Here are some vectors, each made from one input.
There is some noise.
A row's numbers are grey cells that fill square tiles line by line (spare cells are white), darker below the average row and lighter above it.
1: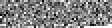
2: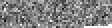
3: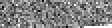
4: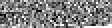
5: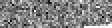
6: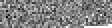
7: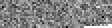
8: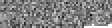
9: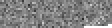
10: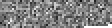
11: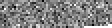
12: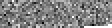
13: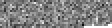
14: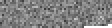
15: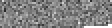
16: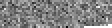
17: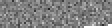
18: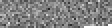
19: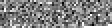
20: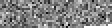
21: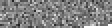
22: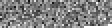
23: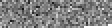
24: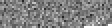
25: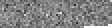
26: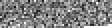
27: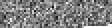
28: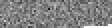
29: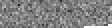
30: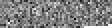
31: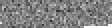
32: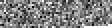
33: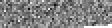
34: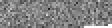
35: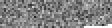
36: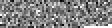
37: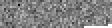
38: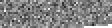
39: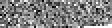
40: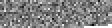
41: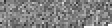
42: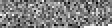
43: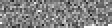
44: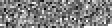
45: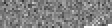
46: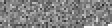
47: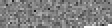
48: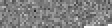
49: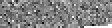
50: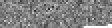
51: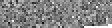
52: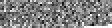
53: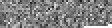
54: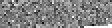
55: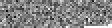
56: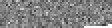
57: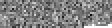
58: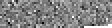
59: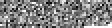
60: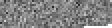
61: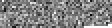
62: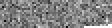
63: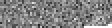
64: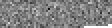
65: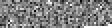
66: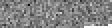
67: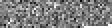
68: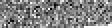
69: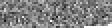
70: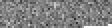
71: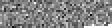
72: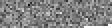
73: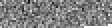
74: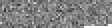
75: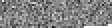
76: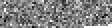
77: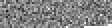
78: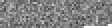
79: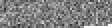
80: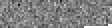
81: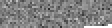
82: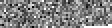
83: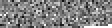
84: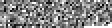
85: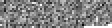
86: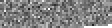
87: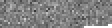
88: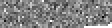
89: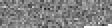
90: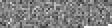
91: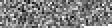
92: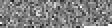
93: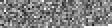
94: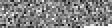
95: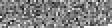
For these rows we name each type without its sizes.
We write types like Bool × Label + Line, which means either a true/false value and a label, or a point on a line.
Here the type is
Bool × Label × Label + Circle.
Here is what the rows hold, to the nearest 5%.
About 40% of them hold a point on a circle. The rest hold two labels and a true/false value.
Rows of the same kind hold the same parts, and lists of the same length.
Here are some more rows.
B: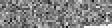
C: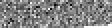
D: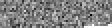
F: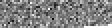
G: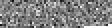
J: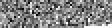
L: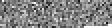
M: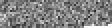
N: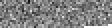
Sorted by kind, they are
B, C, F, J, N
D, G, L, M

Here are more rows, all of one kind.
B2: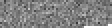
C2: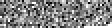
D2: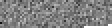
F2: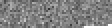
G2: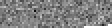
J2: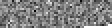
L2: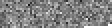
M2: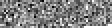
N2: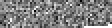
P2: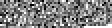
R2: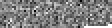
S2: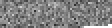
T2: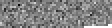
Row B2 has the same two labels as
D2, N2, P2 and R2.
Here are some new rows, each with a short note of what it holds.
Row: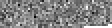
two labels and a true/false value
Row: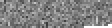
two labels and a true/false value
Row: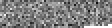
two labels and a true/false value
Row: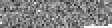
two labels and a true/false value
